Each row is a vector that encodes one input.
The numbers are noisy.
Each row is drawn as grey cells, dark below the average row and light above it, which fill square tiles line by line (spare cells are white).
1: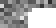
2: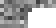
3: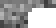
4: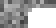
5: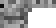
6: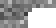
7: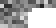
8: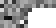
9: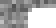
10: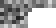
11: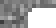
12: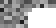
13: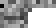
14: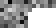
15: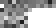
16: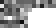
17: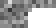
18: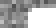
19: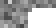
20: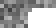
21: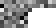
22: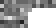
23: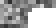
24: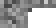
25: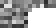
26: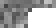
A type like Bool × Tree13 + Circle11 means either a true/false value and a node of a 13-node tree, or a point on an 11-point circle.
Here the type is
Label5.
